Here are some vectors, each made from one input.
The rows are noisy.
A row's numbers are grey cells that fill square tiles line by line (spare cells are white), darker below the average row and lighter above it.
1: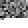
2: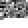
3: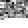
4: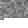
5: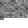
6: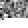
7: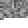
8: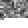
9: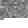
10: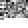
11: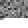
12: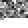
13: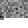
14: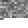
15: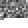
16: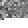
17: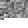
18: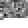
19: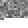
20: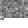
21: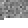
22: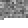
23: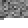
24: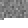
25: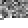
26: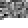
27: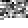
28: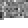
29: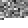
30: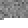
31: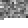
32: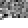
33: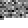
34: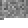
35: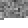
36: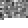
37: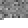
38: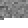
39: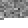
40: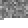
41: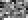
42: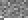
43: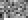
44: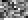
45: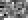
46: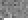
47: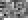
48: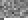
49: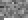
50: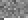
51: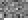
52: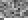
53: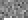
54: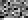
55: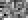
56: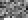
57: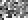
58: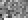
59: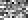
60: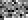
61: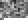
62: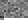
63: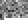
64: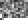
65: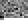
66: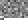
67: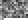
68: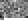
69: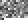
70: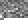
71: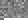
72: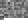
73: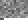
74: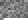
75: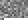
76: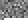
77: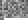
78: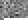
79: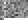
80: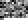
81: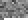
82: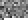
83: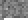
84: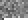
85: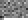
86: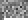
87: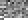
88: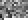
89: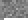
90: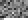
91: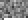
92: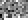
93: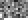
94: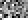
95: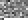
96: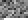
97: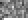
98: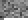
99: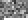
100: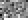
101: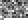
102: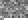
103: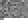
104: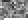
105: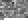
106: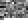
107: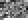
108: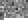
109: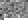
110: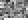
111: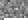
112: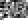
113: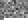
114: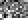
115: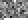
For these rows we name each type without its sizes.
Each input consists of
a list of items, each either a point on a circle, or a point on a line.
